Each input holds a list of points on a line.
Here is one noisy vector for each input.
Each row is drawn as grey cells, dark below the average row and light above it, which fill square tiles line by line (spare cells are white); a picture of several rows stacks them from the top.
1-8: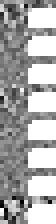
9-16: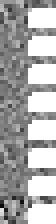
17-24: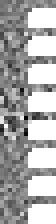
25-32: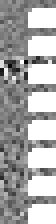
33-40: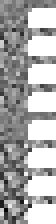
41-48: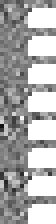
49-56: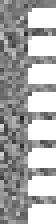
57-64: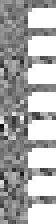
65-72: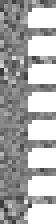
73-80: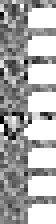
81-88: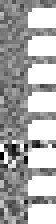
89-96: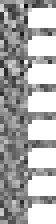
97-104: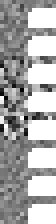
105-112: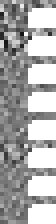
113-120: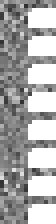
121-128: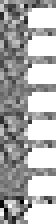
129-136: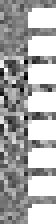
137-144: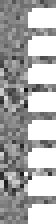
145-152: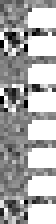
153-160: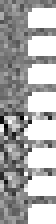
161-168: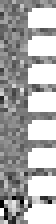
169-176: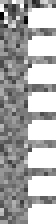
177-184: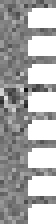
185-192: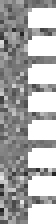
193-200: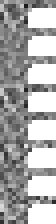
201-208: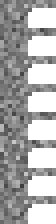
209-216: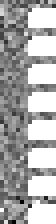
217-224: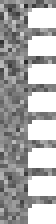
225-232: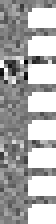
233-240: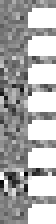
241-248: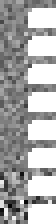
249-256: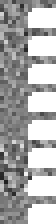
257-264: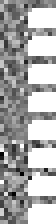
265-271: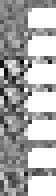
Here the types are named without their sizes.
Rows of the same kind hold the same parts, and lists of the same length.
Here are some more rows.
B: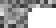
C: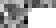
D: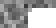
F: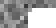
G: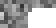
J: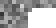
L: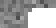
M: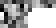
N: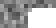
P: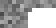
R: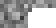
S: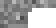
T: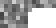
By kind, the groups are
B
C, D, F, G, L, M, N
J, P, R, S, T

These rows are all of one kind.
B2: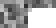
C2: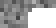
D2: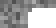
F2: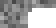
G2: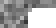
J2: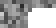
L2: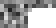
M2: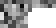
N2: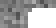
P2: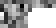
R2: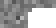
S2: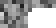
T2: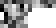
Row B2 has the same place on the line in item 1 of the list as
G2, J2 and M2.
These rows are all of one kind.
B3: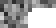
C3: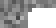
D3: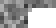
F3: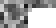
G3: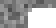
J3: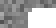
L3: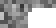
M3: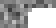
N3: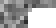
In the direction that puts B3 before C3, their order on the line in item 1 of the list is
L3, J3, N3, D3, F3, G3, B3, M3, C3.
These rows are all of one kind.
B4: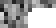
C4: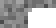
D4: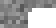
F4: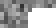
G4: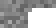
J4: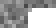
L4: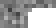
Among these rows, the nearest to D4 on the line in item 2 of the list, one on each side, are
B4 and F4.
